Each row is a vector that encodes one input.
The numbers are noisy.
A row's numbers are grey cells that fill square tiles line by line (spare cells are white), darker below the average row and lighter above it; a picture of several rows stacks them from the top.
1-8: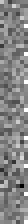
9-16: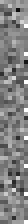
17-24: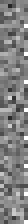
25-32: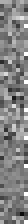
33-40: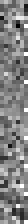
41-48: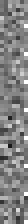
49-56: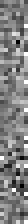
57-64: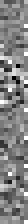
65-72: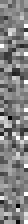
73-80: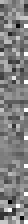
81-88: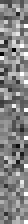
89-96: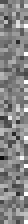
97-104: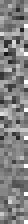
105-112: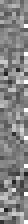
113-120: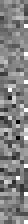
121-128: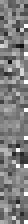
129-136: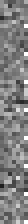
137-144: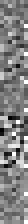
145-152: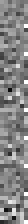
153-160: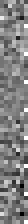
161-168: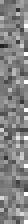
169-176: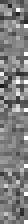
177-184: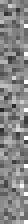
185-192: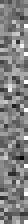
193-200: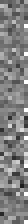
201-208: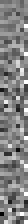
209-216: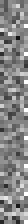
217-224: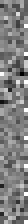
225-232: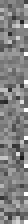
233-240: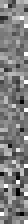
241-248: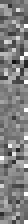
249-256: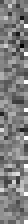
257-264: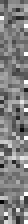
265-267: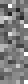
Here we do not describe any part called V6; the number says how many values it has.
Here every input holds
either a point on a 5-point line and three true/false values, or a point on a 10-point line and two values of V6.
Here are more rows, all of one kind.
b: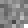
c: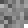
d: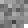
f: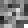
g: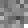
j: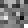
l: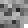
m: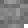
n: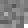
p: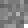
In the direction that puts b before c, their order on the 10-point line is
d, n, j, m, b, f, g, c, l, p.
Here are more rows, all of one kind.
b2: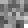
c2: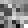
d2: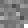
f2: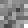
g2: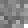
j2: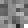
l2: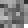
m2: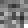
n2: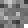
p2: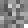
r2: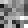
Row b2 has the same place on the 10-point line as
f2, j2 and r2.
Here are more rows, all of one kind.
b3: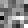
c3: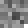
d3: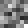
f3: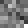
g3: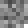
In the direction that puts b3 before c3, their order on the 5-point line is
b3, c3, f3, d3, g3.
